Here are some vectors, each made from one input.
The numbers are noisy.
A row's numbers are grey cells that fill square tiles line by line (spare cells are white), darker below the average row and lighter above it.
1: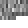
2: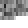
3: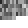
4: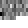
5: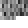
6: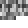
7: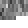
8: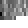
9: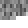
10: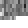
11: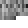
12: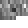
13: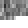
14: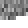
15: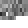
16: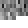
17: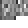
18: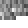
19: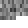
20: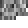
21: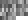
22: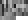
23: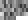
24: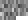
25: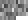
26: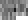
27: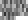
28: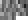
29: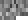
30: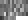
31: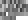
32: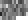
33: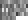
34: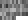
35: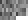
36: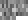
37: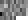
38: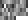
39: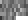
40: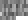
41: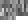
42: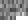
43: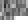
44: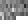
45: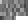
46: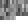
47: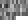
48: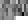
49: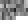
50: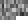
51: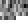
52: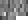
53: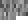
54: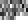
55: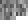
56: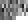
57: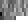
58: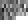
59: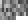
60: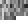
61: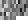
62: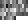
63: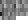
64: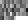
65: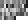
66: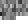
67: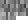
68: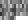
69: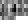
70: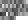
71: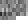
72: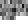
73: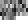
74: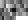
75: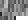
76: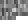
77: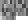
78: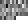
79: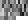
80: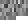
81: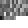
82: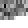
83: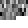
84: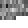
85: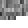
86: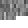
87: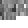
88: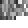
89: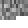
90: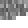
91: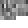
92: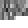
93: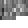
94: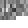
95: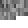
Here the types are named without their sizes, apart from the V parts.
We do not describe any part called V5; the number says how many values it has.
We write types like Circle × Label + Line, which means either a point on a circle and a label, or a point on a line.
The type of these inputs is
(Circle + Line) × V5.
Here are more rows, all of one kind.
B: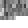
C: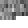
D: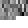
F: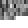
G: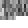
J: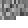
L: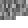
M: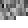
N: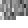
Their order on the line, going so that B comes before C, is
G, B, D, L, F, C, M, J, N.
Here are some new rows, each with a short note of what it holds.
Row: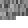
a point on a line and a value of V5
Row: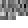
a point on a line and a value of V5
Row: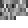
a point on a circle and a value of V5
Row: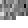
a point on a line and a value of V5
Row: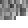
a point on a circle and a value of V5
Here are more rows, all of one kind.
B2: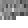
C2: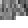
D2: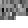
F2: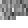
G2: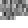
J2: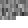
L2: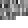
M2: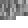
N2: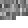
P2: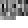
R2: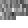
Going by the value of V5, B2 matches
F2, L2, N2 and R2.
